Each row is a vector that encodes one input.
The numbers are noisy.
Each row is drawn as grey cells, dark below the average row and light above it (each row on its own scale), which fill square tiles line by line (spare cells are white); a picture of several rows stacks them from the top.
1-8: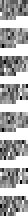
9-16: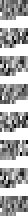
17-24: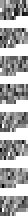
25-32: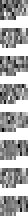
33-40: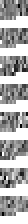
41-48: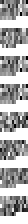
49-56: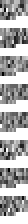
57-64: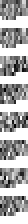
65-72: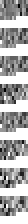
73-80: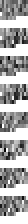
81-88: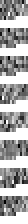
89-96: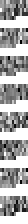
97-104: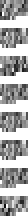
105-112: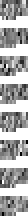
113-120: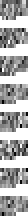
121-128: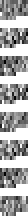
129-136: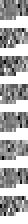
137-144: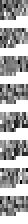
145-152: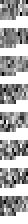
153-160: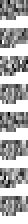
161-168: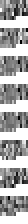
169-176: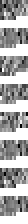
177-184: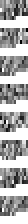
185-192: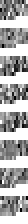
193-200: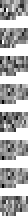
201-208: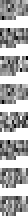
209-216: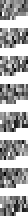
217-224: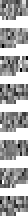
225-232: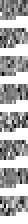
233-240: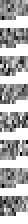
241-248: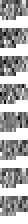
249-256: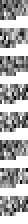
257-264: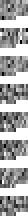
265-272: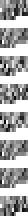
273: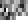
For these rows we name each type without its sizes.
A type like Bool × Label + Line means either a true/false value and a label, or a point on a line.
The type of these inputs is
Label.
